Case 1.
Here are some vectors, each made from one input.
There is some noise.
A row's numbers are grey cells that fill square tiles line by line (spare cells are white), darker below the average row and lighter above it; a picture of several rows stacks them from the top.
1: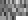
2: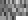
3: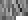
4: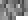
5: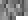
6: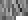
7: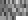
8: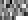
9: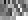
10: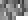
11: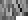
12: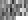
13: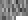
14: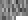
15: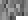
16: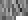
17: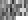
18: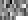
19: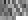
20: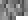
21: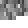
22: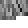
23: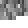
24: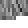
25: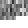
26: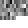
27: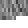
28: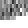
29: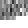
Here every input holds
a point on a 5-point line.
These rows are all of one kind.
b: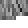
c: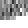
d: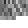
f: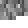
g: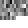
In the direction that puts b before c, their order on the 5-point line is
g, b, f, d, c.
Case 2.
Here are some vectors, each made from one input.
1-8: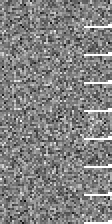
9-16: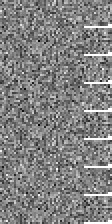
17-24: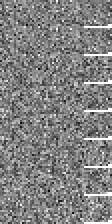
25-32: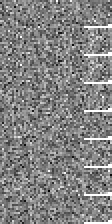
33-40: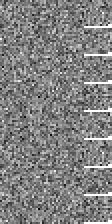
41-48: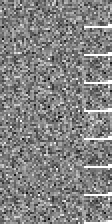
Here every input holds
one of 9 labels.
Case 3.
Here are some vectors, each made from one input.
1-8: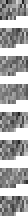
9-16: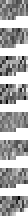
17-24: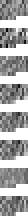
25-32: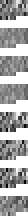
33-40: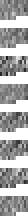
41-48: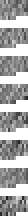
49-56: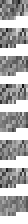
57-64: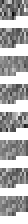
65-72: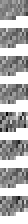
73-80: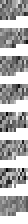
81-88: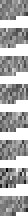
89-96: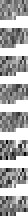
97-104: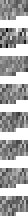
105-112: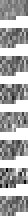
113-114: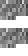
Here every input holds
a point on a 10-point line.
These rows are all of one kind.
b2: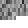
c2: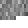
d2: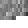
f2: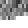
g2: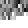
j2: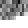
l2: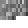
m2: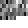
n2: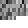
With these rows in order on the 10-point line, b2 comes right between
c2 and n2.
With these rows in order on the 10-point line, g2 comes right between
f2 and l2.
